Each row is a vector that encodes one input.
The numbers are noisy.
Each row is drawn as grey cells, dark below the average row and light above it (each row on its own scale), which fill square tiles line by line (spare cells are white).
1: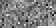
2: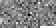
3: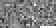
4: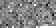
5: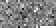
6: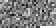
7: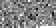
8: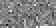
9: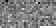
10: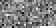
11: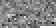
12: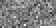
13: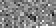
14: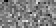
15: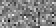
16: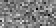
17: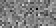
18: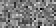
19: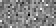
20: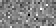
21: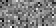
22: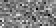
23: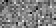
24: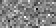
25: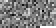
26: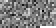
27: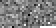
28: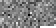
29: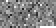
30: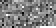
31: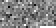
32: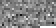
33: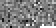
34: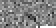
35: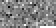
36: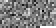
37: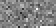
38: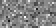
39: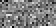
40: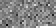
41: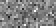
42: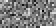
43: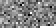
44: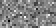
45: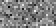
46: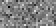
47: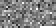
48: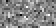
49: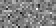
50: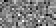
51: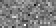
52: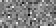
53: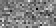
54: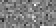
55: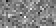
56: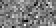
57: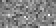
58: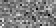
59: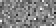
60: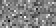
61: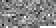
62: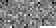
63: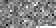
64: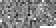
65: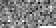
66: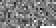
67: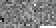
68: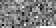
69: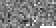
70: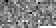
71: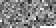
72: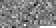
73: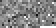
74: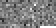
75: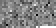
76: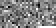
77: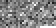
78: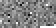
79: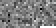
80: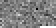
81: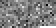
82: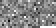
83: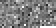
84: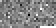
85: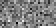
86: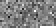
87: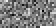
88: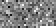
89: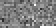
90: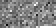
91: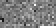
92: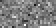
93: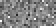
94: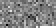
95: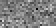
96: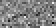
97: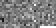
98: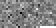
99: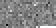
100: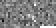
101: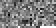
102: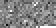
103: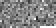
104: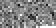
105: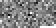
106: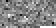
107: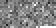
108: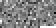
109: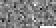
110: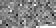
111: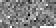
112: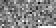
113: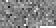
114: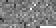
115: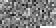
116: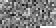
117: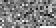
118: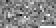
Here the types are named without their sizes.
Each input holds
either a point on a circle, a label and a point on each of two lines, or a fixed value.
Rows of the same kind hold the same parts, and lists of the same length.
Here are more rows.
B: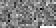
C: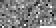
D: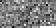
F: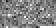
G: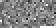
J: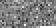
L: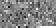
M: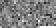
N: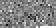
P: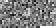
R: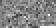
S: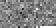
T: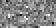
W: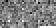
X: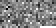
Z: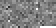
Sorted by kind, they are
B, C, D, F, G, J, L, M, N, R, S, T, W, X, Z
P

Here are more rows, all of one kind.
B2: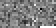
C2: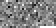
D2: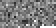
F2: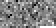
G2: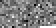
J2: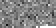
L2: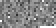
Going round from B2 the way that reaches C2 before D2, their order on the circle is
B2, J2, L2, F2, C2, D2, G2.
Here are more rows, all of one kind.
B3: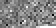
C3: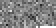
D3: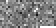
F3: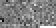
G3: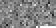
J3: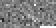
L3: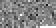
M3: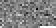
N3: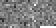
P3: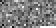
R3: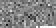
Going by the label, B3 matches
C3, G3, L3 and R3.
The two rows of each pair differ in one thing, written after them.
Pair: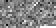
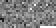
the label
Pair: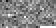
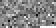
the place on one of the two lines
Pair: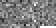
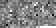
the label
